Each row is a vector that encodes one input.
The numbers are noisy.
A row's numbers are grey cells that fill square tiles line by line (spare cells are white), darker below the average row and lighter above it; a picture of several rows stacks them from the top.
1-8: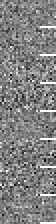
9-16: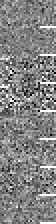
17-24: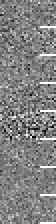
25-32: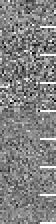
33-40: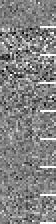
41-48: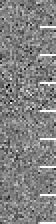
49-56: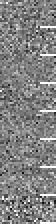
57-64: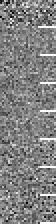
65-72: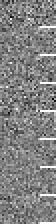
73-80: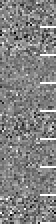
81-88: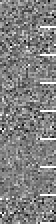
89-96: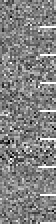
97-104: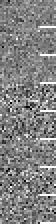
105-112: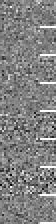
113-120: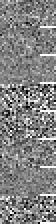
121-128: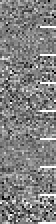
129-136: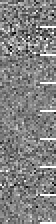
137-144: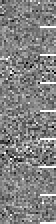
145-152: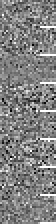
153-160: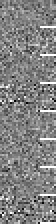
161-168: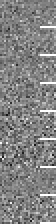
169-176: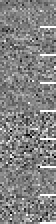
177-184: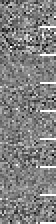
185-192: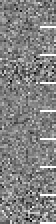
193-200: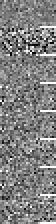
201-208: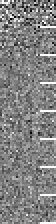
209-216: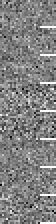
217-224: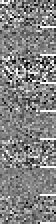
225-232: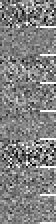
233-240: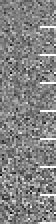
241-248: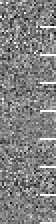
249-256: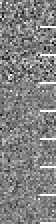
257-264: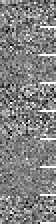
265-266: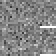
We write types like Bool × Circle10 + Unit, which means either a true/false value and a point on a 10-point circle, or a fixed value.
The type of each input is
Line5 + List2(Circle5 × Label4).
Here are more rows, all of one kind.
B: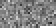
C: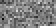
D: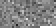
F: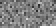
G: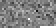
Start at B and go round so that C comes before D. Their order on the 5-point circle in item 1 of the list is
B, C, G, F, D.
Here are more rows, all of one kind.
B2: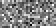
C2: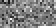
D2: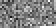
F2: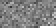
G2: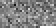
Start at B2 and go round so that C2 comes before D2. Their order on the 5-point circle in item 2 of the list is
B2, G2, C2, F2, D2.
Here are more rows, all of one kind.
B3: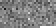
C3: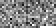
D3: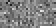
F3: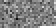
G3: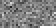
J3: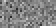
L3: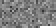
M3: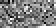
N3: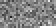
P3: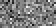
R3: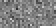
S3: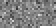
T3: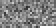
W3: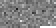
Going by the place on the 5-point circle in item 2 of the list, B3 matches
D3, J3 and M3.
